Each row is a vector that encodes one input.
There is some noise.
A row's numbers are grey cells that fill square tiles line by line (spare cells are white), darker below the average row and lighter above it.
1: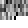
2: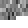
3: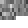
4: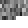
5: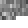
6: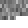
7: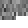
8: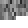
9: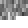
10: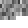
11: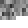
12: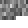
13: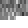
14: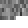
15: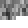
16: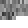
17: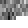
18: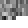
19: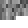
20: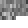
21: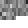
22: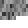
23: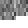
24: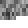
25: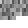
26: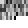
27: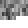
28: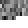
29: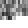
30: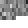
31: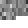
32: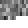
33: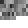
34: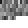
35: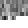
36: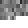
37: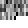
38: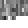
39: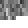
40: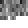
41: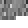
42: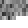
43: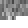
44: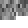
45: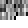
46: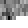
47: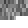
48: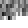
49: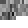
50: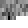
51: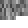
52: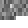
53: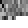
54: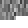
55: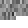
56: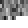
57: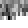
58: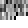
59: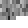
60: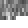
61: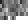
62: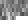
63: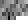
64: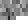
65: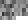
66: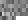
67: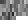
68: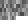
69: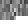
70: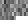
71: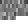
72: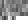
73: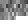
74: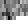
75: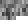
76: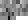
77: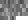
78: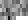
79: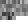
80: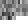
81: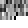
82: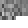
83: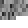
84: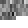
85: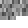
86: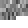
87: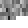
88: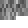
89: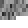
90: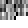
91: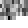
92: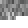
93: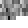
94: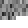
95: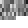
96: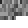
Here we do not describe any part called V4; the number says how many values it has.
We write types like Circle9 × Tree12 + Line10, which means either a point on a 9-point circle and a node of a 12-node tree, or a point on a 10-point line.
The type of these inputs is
List2(Bool × V4).
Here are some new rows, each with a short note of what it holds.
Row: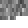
a list of two items
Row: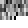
the empty list
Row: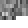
a list of two items
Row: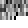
the empty list
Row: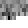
a list of one item
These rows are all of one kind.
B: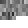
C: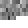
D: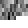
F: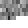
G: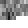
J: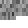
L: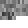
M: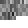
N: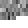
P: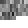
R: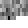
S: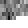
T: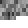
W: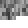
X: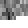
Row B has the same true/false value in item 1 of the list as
J, L, M and P.
